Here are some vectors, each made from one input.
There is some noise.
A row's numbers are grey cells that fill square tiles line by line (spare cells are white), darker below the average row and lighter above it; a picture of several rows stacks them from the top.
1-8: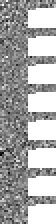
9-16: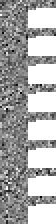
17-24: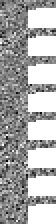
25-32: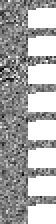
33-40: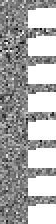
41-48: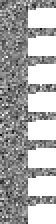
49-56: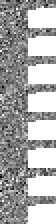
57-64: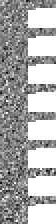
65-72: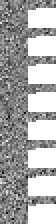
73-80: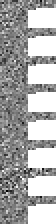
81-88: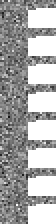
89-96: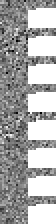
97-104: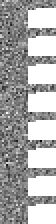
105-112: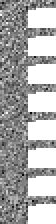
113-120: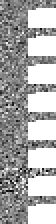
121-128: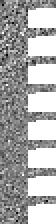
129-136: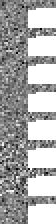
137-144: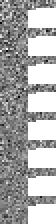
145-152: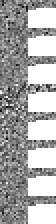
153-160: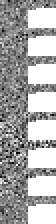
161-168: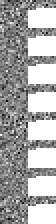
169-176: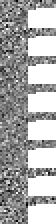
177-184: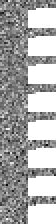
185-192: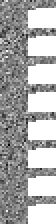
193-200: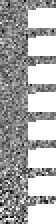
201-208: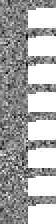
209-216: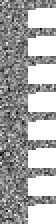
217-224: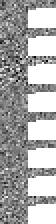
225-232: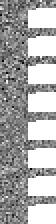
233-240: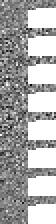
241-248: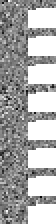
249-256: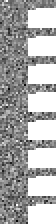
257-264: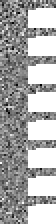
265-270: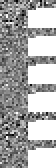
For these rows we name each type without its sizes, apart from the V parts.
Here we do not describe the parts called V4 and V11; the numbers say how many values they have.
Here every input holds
a point on a circle, a node of a tree, a true/false value, a value of V4 and a value of V11, together with either a point on a circle, or a fixed value.
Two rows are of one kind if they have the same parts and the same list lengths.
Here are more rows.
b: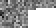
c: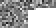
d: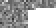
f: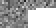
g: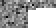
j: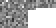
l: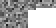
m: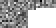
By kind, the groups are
b, d, j
c, f, g, l, m

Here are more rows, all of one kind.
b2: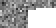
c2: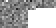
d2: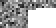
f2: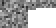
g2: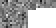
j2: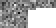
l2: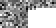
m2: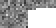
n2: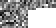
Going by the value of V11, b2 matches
f2 and m2.
